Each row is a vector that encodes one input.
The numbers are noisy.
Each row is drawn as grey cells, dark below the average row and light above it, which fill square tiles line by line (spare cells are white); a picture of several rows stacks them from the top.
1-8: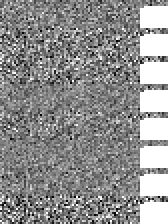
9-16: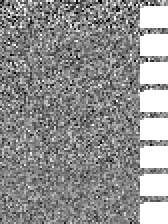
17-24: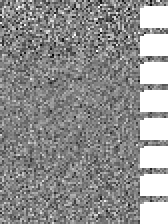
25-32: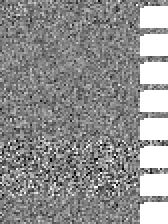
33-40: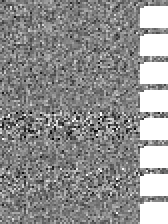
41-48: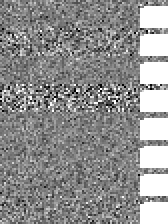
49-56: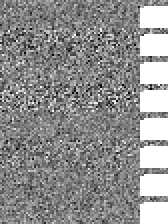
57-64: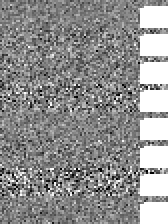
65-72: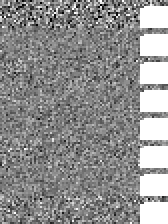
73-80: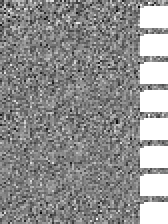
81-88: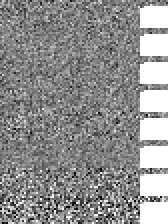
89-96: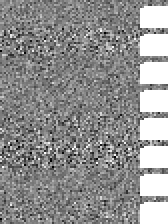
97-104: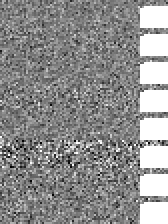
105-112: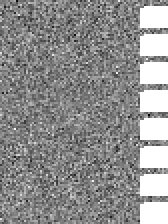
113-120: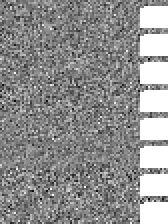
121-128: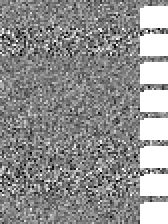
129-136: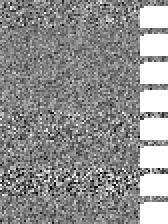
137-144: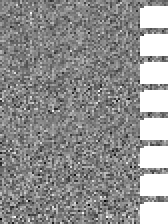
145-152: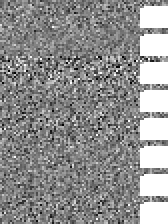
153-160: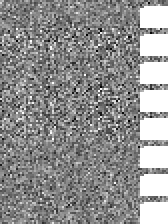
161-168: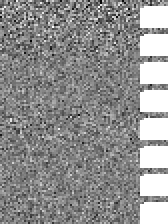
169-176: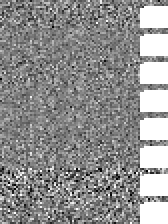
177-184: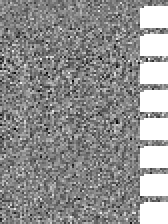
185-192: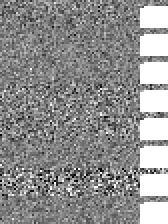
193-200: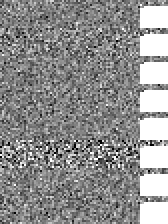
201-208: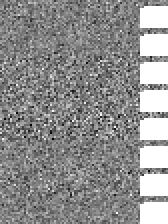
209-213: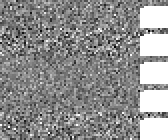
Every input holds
either a point on a 6-point circle and a node of a 9-node tree, or a point on a 9-point circle and a true/false value, or a node of an 11-node tree.
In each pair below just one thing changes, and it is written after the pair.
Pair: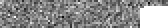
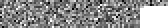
the place on the 6-point circle
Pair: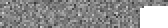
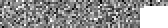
the place on the 6-point circle
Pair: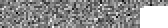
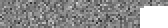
the node of the tree
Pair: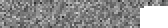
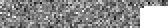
the place on the 6-point circle
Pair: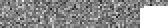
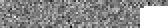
the node of the tree
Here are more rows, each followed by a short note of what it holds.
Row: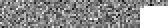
a point on a 6-point circle and a node of a 9-node tree
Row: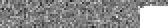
a node of an 11-node tree
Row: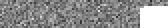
a point on a 6-point circle and a node of a 9-node tree
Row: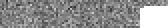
a node of an 11-node tree
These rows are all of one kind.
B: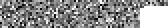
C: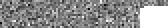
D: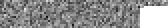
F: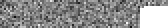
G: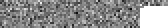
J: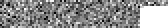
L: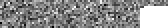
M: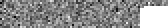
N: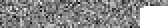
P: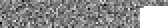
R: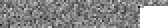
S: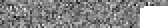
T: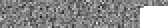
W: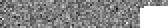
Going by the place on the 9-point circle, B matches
D, P and T.
